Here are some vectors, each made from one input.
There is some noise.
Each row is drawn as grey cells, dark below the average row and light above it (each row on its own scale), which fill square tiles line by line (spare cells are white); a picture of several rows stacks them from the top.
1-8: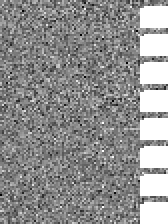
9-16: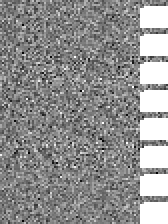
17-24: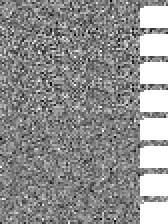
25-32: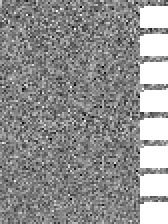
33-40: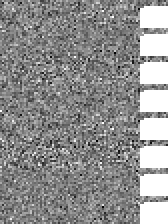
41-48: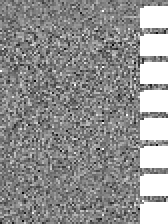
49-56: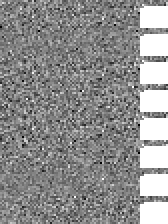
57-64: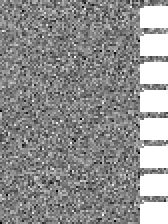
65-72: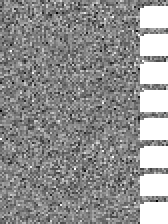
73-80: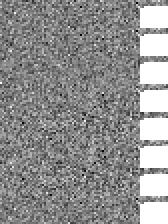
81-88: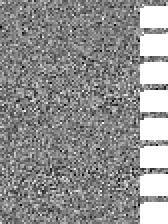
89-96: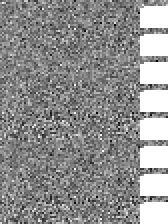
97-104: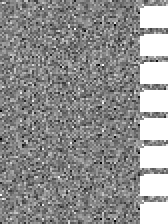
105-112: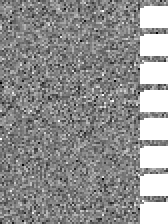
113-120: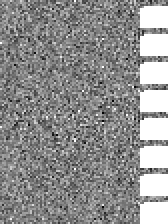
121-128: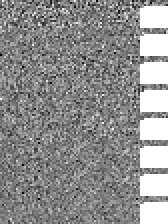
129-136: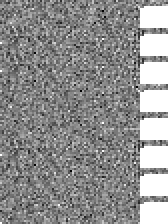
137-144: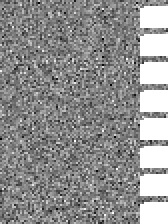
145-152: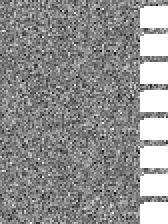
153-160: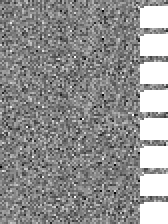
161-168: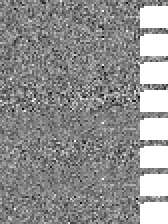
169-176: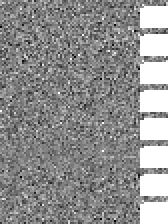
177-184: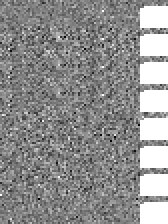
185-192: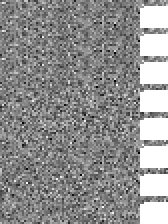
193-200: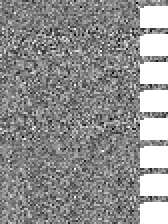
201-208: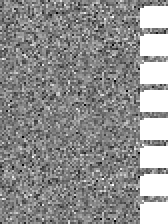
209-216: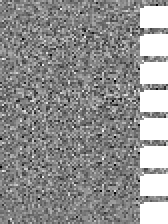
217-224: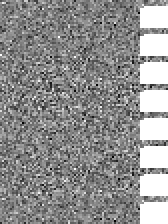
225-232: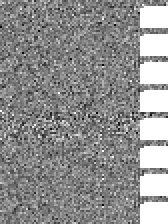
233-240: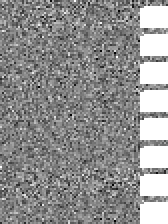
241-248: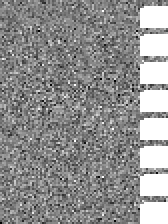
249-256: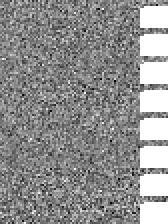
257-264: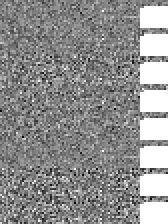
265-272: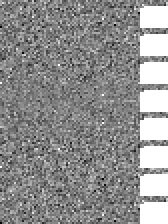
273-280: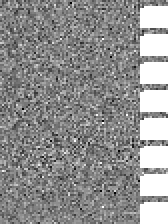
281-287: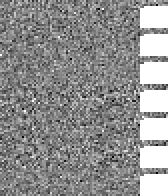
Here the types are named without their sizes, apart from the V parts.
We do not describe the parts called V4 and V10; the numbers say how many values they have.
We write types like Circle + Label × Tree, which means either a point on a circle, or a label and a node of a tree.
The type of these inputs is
Bool × Tree + Line + V4 × V10.
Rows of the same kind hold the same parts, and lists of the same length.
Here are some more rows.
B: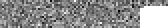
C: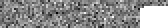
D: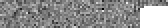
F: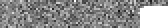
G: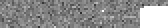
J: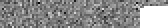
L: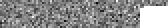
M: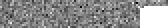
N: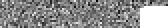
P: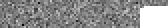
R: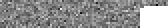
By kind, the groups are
B, F, N
C, D, G
J, L, M, P, R

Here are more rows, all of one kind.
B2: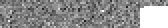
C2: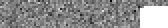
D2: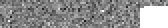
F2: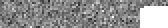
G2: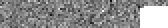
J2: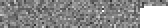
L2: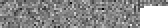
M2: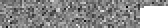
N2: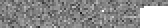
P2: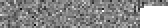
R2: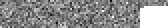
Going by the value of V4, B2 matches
D2, G2, J2 and R2.
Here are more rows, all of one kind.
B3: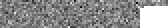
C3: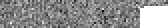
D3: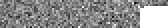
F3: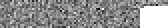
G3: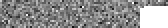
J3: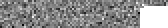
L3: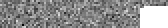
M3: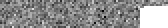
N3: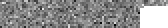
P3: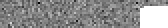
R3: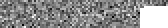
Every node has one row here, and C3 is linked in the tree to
D3, F3, L3, M3 and R3.
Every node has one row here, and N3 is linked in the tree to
J3.
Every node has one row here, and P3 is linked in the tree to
L3.
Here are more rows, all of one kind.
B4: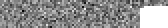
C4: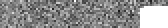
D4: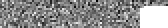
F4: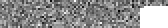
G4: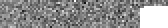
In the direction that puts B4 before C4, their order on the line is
D4, F4, B4, G4, C4.
